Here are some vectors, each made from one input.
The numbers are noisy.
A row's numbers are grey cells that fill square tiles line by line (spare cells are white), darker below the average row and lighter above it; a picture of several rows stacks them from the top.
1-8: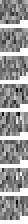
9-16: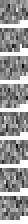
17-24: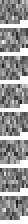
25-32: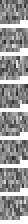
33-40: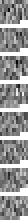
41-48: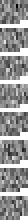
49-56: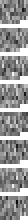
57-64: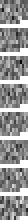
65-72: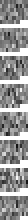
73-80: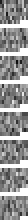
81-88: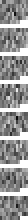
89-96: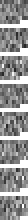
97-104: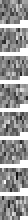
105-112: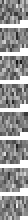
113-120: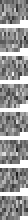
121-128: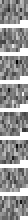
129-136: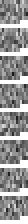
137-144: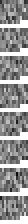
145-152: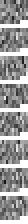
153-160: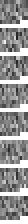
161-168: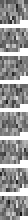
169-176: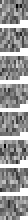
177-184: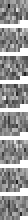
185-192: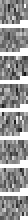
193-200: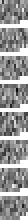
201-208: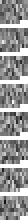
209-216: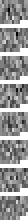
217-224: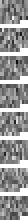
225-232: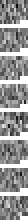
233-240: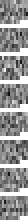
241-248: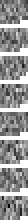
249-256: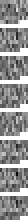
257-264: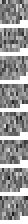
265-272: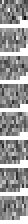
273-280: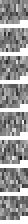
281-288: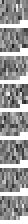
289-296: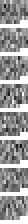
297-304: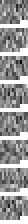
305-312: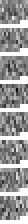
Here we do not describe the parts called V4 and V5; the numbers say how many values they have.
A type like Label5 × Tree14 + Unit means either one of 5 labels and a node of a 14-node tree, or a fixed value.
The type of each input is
(Bool × Bool × Bool + Unit) × V4 + Label12 × V5.
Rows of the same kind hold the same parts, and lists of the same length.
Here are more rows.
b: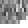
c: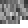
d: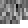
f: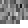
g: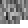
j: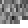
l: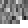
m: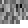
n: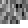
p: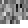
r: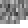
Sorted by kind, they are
b, r
c, j, l
d, f, g, m, n, p

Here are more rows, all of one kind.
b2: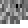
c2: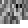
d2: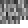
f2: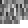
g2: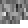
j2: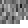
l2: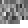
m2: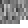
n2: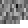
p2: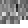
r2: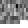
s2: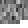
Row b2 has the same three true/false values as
n2 and r2.
